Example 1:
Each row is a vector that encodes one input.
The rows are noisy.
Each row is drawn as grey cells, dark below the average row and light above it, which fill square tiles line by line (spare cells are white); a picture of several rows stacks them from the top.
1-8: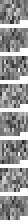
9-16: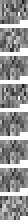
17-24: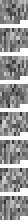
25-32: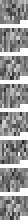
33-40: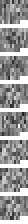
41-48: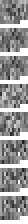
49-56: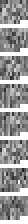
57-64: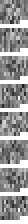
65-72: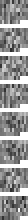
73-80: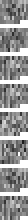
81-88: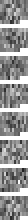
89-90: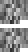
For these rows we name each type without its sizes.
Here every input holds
a point on a circle.
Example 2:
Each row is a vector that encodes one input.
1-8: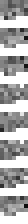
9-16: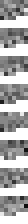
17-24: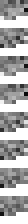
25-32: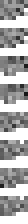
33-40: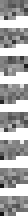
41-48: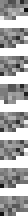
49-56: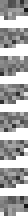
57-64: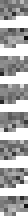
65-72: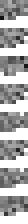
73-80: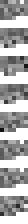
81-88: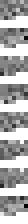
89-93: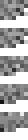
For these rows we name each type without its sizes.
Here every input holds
a point on a line.
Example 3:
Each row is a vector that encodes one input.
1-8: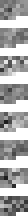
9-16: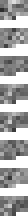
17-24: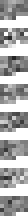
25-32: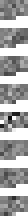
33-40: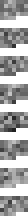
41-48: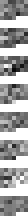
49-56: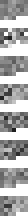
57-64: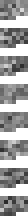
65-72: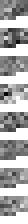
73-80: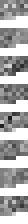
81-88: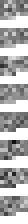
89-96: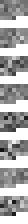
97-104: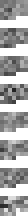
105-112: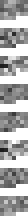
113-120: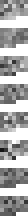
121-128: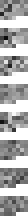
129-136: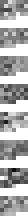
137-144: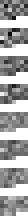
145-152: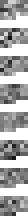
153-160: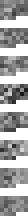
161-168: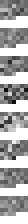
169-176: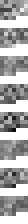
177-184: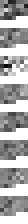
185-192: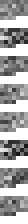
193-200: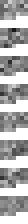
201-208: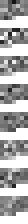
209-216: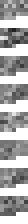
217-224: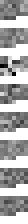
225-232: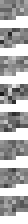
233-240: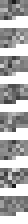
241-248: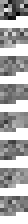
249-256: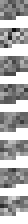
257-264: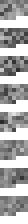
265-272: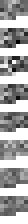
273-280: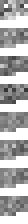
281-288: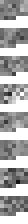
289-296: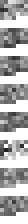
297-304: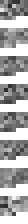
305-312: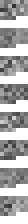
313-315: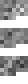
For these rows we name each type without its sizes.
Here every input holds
a point on a line.
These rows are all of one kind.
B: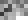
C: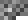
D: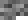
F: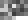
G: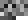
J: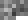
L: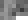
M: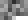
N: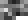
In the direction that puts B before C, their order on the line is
N, M, G, D, B, C, F, J, L.
